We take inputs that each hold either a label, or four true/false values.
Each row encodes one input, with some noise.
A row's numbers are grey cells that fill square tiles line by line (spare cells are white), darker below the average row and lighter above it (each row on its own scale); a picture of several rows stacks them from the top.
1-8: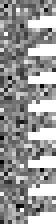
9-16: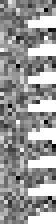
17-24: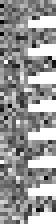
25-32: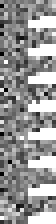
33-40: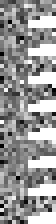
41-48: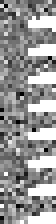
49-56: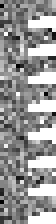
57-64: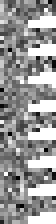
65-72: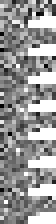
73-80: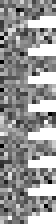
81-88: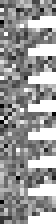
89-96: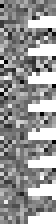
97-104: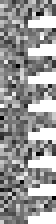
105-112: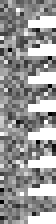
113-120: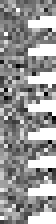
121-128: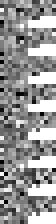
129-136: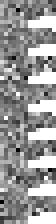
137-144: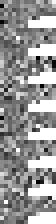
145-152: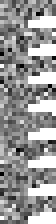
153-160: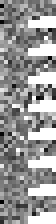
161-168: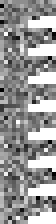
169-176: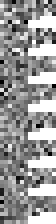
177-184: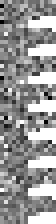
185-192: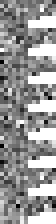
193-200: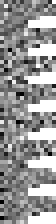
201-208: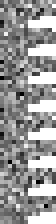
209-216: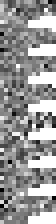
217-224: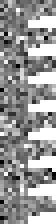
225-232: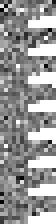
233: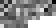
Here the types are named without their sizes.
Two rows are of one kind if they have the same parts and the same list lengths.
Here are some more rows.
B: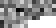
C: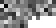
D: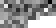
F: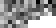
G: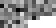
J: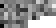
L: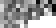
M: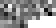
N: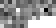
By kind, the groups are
B, D, F, G, J, L
C, M, N

